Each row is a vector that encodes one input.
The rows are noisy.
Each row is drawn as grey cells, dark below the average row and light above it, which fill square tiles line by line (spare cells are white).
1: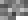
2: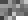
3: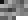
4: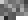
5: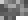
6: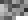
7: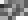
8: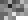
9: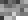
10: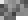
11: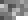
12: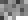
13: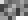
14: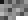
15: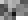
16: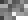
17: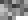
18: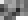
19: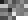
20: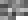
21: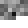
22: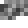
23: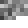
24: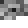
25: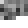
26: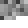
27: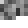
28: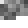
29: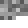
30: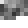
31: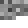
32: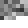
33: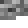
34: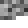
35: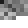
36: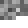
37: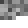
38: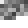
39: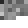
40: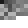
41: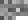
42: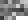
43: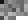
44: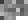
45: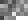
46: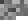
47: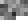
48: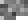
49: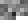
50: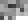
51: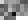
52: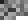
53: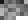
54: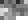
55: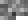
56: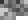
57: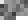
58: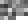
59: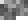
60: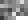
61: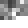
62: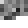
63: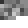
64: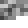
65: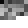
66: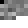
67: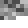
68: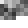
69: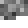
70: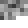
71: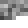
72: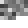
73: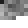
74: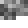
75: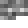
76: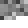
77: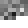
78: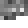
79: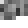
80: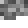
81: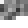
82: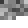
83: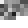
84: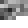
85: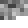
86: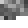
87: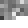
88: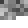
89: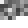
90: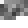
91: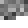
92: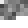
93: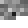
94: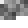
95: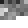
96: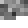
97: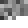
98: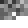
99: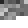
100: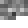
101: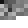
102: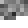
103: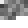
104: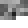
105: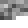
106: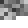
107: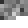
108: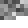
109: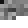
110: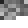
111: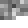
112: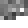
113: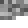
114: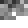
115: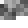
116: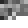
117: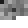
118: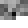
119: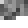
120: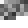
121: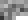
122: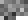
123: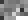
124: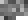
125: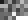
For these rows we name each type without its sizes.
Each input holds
either a point on a circle and a true/false value, or a point on a line.
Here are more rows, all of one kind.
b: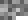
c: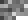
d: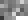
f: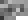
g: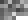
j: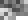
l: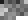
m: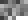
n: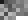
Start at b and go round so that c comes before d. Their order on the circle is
b, f, n, c, g, j, l, m, d.
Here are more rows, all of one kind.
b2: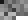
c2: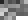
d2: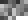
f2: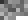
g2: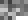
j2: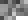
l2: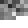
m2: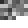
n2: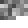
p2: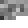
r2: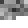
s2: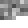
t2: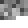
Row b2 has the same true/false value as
c2, f2, g2 and r2.
